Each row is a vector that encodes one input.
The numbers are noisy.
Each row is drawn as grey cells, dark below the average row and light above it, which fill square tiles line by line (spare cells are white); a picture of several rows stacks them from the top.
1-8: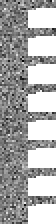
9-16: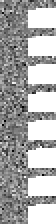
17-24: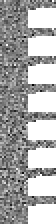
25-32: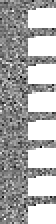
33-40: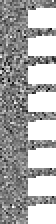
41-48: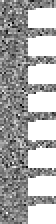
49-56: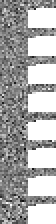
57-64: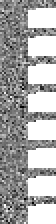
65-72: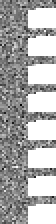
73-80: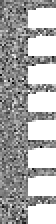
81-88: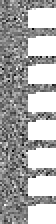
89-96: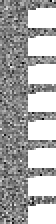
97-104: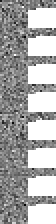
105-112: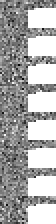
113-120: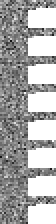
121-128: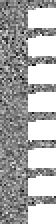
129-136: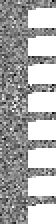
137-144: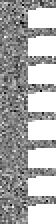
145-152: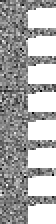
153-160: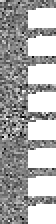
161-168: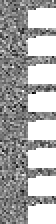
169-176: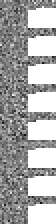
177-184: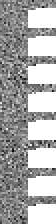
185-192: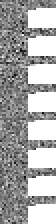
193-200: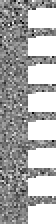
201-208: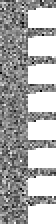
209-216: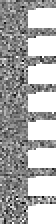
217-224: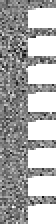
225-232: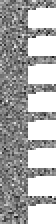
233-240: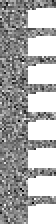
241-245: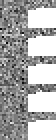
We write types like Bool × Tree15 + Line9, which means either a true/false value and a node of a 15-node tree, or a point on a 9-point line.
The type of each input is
Bool × (Label6 × Line7 + Tree7) + Tree10.
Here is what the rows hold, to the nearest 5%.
About 30% of them hold a node of a 10-node tree. The rest hold a true/false value, together with either one of 6 labels and a point on a 7-point line, or a node of a 7-node tree.
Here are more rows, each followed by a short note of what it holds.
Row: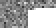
one of 6 labels, a point on a 7-point line and a true/false value
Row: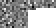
a node of a 7-node tree and a true/false value
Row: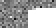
one of 6 labels, a point on a 7-point line and a true/false value
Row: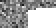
a node of a 10-node tree
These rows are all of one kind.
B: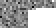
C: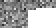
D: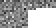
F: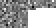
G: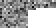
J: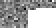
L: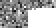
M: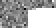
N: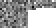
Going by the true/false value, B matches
L and M.
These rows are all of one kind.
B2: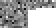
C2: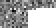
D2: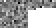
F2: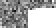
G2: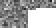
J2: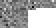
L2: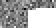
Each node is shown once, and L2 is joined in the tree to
G2.
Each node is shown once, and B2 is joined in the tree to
F2 and J2.
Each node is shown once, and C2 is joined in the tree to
D2 and F2.
